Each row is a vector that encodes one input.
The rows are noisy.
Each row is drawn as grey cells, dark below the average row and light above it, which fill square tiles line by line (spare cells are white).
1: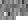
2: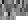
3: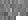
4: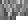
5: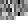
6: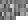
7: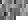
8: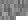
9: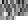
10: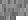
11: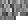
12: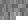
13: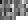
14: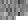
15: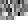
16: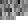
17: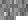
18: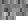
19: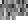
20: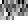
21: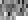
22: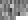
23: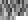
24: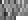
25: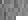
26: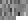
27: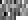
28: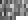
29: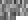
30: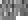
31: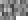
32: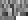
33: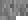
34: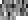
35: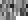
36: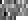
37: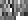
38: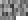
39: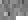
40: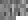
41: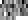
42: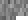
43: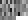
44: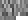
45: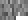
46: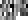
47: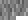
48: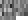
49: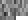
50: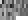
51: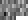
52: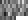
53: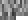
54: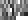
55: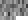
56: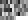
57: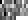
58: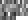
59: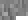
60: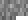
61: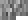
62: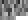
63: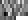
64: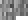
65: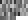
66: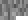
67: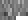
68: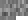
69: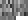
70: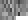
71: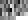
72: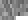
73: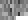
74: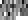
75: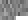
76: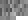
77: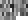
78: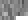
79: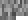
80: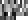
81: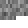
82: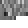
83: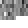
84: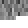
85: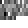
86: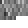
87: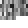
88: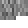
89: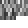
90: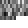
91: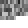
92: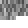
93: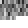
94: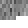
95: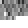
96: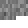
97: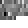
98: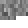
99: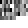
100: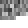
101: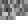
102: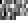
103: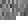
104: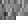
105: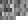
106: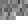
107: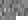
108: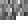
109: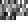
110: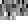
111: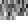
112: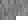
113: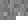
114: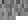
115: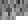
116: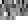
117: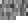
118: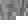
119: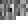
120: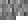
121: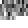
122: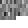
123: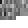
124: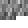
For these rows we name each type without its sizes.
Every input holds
a point on a line, together with either a fixed value, or four true/false values.
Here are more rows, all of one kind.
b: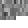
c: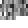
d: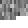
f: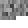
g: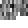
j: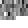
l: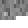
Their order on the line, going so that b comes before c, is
l, g, j, d, f, b, c.
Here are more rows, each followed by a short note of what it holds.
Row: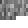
a point on a line and four true/false values
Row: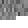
a point on a line
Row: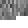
a point on a line
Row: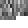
a point on a line
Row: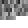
a point on a line
